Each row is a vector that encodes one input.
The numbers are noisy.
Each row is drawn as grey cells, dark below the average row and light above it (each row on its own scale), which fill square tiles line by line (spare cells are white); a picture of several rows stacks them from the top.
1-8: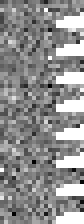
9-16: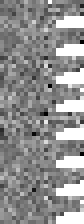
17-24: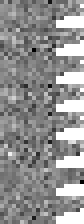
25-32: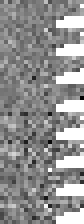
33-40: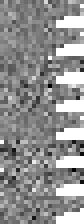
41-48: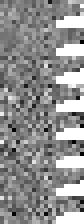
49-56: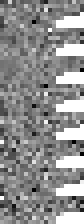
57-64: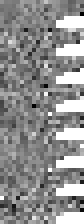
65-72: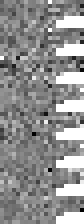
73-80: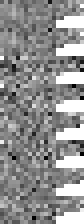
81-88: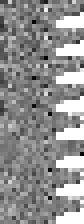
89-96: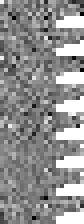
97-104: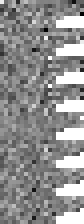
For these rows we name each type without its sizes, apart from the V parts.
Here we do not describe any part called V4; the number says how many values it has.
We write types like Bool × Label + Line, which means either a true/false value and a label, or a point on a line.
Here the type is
Bool × (Line + V4).
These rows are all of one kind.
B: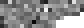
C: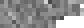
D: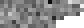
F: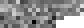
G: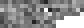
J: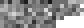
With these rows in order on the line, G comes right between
B and F.
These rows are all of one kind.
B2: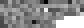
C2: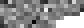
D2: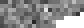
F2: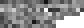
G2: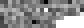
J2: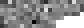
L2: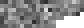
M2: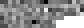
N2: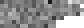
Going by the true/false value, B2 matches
F2, G2 and M2.
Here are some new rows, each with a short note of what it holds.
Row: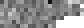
a point on a line and a true/false value
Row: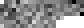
a true/false value and a value of V4
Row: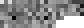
a true/false value and a value of V4
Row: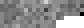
a true/false value and a value of V4
